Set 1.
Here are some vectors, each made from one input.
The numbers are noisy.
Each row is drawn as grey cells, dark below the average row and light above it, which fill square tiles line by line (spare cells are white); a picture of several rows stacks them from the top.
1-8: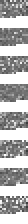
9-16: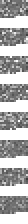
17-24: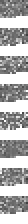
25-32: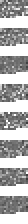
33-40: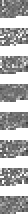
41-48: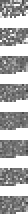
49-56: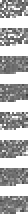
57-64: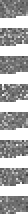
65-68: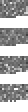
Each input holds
one of 12 labels.
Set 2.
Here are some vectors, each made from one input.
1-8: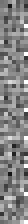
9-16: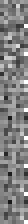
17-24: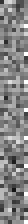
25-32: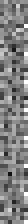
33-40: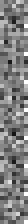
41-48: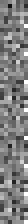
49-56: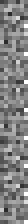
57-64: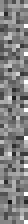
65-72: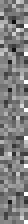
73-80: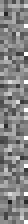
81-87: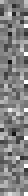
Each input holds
one of 8 labels.
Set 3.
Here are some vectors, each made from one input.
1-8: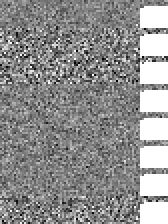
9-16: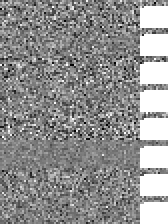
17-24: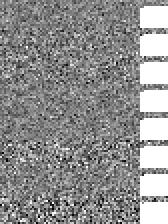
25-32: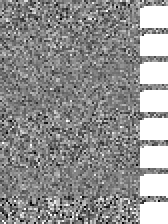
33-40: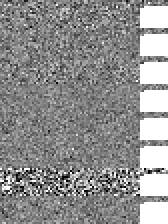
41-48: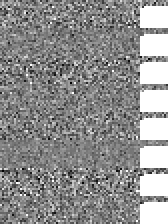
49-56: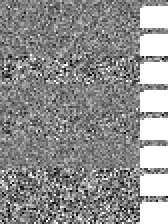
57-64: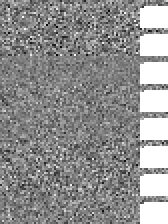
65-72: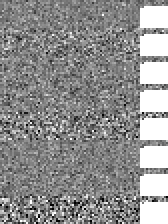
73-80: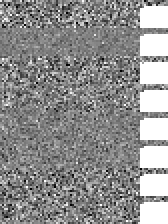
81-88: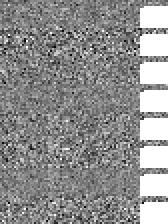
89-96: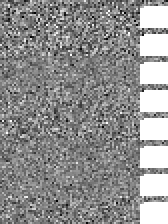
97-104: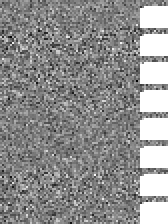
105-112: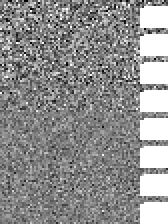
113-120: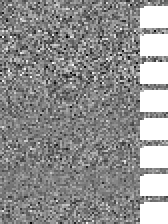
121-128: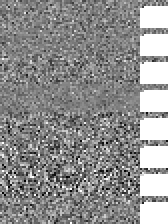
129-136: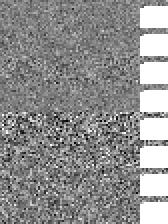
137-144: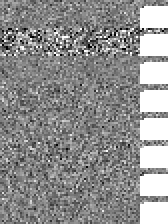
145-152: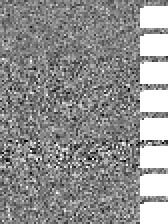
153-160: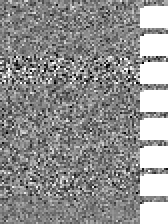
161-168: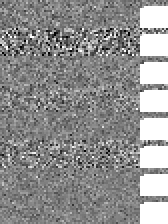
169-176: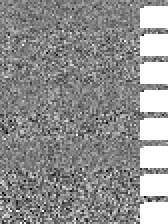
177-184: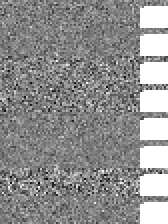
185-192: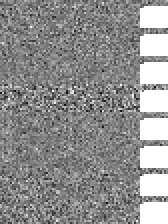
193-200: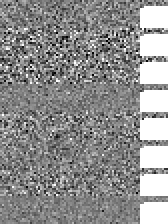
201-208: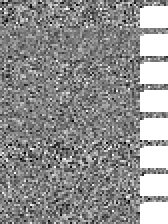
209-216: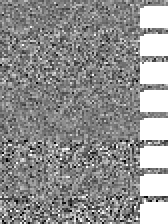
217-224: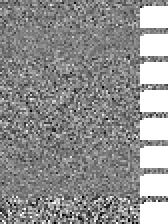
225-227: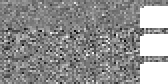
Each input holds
either a fixed value, or four true/false values.
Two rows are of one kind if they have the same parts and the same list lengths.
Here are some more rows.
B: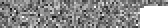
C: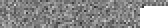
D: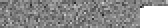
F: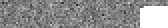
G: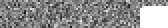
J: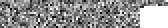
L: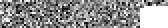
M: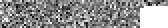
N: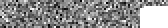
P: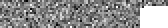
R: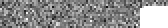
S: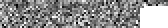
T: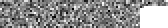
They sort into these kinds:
B, C, D, F, G, J, N, P, R, T
L, M, S

